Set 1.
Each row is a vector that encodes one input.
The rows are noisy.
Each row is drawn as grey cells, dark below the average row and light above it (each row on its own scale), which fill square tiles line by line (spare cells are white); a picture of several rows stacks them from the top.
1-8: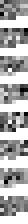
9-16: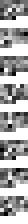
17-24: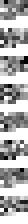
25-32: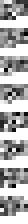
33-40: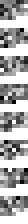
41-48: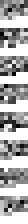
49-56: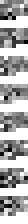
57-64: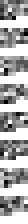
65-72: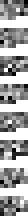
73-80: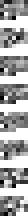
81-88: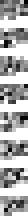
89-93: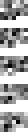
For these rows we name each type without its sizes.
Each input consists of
a label and four true/false values.
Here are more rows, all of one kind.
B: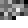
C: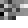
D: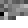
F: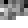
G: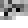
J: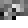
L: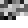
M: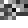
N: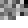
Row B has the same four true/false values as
C and N.
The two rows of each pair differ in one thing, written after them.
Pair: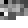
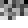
the label
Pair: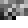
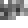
one of the four true/false values
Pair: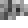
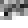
the label
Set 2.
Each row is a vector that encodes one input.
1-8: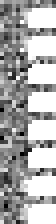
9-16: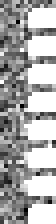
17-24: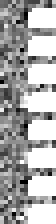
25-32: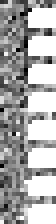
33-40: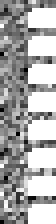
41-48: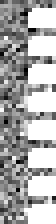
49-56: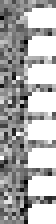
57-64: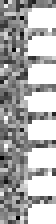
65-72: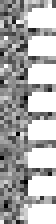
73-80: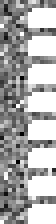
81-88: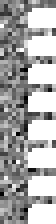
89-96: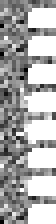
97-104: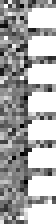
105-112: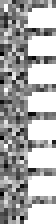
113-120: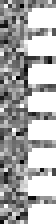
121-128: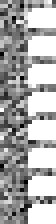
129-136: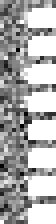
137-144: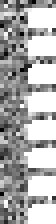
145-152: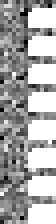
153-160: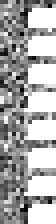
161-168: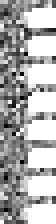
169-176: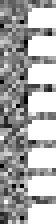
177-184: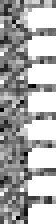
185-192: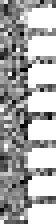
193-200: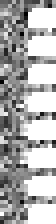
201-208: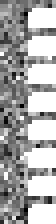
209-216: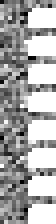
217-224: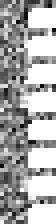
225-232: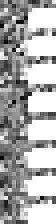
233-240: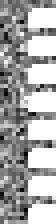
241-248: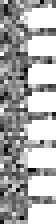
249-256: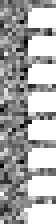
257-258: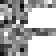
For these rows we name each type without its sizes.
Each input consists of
a list of points on a line.
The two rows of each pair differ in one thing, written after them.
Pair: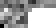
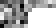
the place on the line in item 1 of the list
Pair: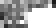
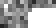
the place on the line in item 1 of the list
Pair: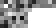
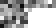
the place on the line in item 1 of the list
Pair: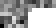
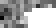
the place on the line in item 1 of the list
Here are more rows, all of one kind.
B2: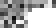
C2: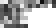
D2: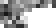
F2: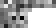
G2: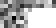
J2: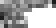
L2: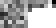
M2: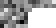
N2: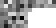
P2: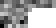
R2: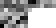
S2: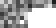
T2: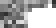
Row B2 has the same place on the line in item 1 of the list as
G2, L2 and S2.
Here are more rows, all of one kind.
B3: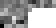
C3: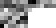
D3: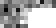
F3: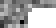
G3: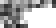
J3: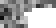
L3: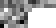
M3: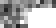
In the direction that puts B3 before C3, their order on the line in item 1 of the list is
D3, M3, G3, J3, F3, B3, L3, C3.
